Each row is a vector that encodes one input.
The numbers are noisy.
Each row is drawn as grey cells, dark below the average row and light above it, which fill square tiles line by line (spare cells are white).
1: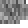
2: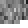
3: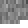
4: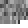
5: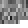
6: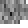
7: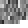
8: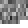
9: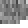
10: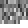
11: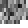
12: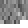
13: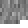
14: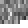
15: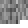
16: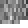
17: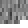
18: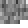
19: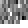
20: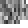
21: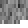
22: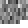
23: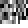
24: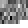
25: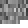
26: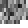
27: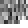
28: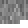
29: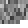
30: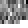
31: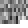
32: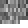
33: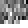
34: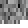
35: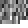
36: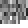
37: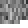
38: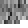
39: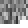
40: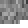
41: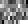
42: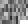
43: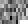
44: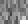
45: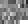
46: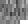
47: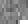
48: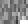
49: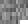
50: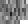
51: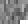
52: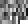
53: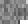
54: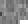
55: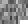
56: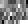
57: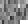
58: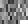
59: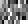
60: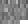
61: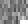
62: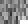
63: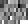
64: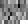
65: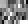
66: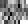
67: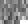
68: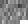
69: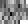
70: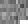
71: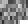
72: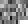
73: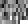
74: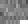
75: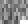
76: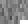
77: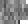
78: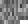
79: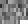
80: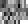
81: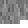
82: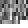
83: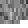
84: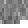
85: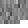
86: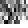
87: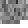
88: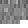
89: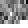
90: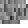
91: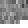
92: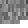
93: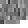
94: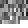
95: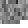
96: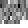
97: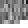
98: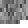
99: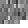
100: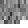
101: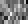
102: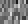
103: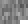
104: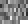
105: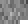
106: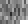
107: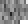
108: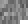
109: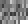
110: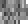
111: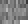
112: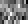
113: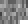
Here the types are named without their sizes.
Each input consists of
either a fixed value, or a label and four true/false values, or a node of a tree.
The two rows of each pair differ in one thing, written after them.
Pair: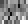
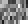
the label
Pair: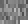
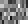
the label
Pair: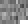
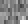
one of the four true/false values
